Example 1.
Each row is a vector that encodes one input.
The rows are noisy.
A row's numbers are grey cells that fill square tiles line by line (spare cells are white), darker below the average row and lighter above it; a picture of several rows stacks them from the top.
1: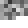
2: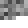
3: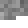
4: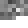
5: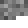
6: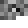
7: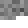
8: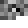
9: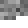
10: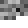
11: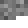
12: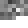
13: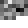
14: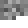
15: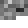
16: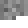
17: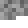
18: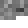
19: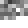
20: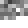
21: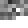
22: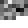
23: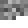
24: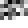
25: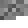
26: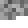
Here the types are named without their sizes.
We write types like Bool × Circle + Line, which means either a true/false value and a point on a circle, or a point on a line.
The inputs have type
Label.
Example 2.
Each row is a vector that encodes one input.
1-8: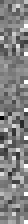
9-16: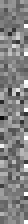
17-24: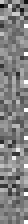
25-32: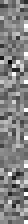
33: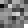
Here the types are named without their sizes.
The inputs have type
Tree.
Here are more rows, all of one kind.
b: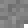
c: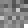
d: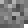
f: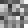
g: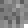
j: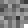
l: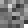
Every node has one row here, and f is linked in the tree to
c.
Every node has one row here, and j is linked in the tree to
b and g.
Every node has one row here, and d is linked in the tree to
b and l.
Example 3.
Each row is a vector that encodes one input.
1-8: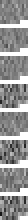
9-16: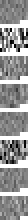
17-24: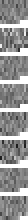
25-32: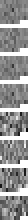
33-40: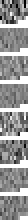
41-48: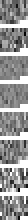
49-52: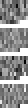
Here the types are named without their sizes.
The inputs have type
Circle + Unit.
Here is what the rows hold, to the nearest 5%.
About 90% of them hold a point on a circle. The rest hold a fixed value.
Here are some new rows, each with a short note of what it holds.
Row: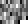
a fixed value
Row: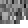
a fixed value
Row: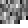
a fixed value
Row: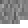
a point on a circle
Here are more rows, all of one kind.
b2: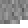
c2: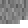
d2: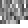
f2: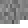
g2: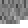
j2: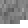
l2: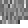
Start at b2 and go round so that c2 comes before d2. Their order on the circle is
b2, c2, g2, l2, j2, f2, d2.
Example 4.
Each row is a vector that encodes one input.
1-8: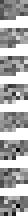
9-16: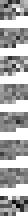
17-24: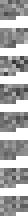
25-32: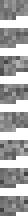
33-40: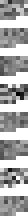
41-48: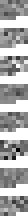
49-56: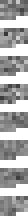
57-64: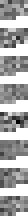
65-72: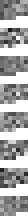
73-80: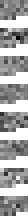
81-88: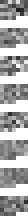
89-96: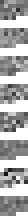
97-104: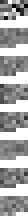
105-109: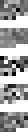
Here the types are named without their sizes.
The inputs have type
Tree.
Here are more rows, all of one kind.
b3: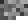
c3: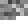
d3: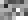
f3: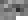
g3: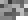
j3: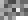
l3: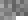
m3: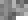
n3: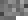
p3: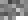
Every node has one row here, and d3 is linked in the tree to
l3.
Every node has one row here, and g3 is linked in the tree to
c3.
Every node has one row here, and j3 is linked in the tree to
l3.
